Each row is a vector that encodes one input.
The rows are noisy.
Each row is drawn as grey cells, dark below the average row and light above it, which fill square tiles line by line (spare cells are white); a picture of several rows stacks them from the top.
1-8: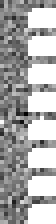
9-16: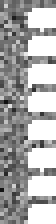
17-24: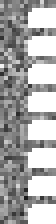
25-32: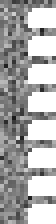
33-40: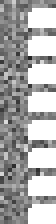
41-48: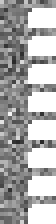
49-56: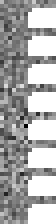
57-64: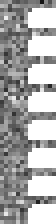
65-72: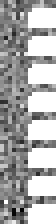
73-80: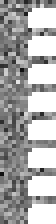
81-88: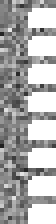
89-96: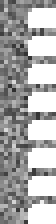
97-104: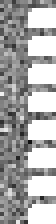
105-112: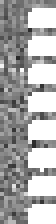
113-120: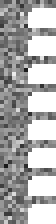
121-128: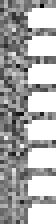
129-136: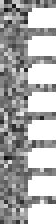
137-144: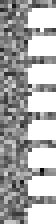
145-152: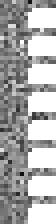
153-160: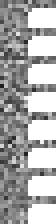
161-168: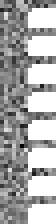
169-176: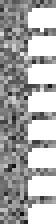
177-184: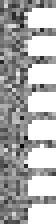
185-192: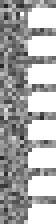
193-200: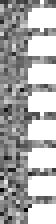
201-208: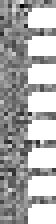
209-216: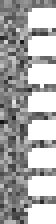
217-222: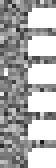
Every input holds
a point on each of four 6-point lines, a point on a 7-point line, a node of a 7-node tree and a true/false value.
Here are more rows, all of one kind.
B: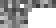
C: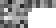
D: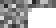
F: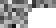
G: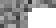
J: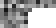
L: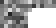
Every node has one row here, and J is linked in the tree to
G.
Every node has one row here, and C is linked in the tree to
B and D.
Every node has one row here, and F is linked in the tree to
D and L.
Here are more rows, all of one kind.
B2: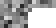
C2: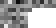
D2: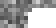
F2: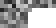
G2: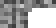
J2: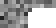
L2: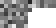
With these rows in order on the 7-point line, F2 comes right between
C2 and G2.
